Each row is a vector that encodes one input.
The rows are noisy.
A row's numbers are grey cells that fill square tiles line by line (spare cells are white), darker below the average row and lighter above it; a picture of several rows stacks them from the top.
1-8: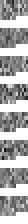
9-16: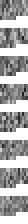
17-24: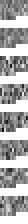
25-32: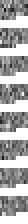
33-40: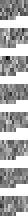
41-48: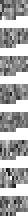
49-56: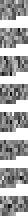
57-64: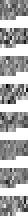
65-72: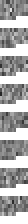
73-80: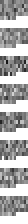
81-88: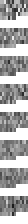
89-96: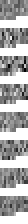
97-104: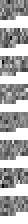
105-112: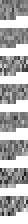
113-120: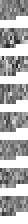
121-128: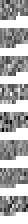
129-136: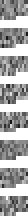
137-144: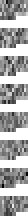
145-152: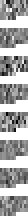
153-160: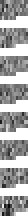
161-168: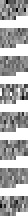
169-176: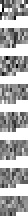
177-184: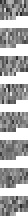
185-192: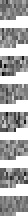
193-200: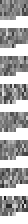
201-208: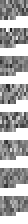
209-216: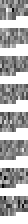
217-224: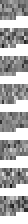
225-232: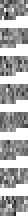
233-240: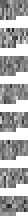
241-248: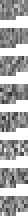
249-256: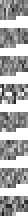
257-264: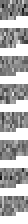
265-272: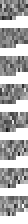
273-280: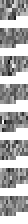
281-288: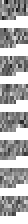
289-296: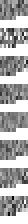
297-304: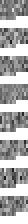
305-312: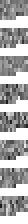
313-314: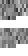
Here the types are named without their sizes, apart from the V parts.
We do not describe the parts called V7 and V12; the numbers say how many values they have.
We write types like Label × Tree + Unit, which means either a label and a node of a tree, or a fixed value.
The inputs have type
(Bool × Circle + V7) × V12 + Unit.
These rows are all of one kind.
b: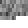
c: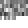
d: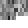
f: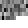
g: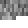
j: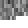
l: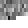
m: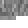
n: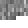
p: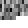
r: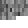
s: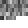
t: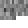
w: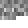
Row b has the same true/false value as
f, l and r.
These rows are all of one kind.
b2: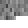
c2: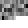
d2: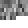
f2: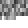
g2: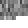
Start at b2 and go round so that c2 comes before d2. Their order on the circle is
b2, c2, f2, d2, g2.
